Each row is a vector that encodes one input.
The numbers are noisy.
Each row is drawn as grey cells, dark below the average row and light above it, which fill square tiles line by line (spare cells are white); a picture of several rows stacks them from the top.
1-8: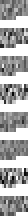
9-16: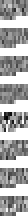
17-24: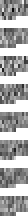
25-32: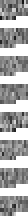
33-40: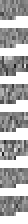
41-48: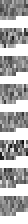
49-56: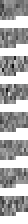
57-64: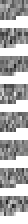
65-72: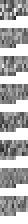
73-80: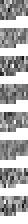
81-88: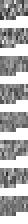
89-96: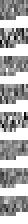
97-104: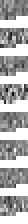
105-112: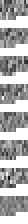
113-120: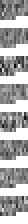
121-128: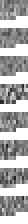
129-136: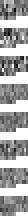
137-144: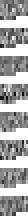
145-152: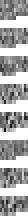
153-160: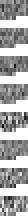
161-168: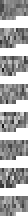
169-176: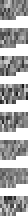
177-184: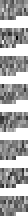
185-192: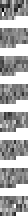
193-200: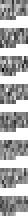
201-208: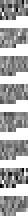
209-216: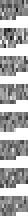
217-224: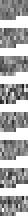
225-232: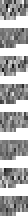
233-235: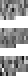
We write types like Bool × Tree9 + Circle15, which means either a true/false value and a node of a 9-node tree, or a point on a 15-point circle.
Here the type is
Tree13.
